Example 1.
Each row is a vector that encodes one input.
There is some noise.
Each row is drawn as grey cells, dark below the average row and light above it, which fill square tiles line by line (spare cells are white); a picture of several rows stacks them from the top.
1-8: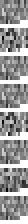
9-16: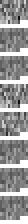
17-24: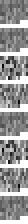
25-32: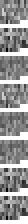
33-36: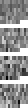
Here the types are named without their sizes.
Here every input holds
a point on a line.
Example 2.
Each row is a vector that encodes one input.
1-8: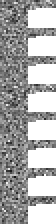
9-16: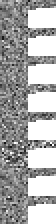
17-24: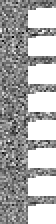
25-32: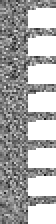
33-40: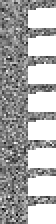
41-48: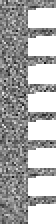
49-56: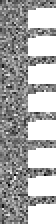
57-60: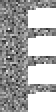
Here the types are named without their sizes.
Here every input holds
a point on a line.
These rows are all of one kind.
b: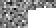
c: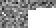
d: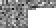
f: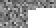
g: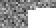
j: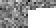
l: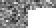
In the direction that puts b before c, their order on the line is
b, d, j, c, f, g, l.
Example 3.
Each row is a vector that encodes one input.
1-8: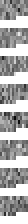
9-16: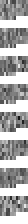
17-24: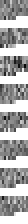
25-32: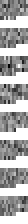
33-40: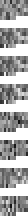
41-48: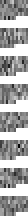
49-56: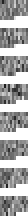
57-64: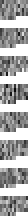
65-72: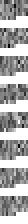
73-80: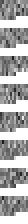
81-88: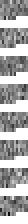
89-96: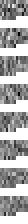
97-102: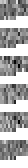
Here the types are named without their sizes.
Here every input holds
a point on a circle.
